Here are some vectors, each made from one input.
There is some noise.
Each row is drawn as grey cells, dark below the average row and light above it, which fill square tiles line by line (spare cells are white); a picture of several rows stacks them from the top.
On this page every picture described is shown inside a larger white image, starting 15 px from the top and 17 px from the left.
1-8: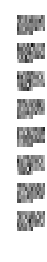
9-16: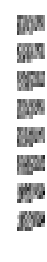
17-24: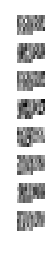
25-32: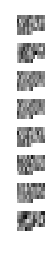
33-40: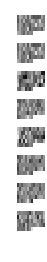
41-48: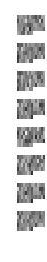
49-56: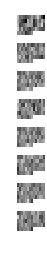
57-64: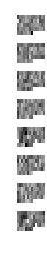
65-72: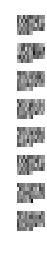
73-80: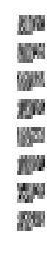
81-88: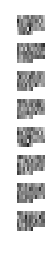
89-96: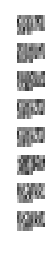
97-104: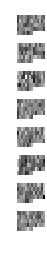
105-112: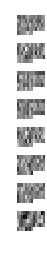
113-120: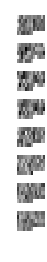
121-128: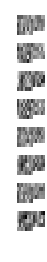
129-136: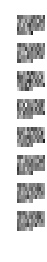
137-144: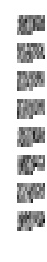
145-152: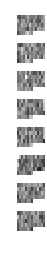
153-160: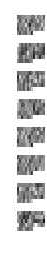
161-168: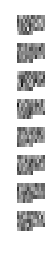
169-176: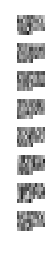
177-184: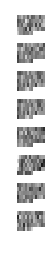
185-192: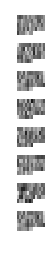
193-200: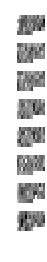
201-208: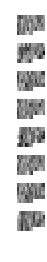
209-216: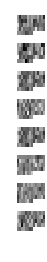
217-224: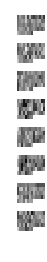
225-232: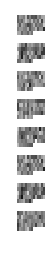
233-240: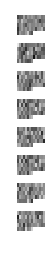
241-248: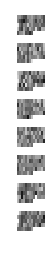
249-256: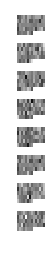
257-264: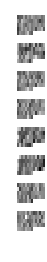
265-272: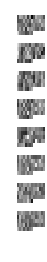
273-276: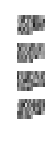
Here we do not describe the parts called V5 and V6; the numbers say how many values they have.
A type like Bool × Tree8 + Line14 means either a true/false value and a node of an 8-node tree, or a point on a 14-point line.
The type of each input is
(Bool × Bool × Bool + V5) × V6 + Tree9 × Tree10.
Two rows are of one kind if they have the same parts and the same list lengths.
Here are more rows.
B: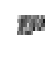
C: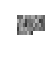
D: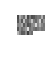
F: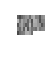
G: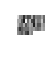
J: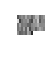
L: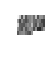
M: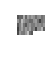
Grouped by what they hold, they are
B, G, L
C, F, J, M
D

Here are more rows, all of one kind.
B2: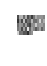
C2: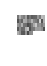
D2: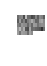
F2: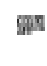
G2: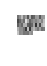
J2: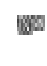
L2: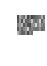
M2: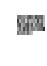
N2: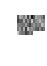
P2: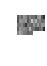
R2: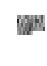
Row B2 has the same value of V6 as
G2, J2 and N2.
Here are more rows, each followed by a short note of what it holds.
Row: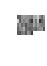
a value of V5 and a value of V6
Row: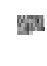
three true/false values and a value of V6
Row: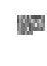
three true/false values and a value of V6
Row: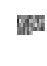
three true/false values and a value of V6
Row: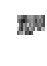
a node of a 9-node tree and a node of a 10-node tree
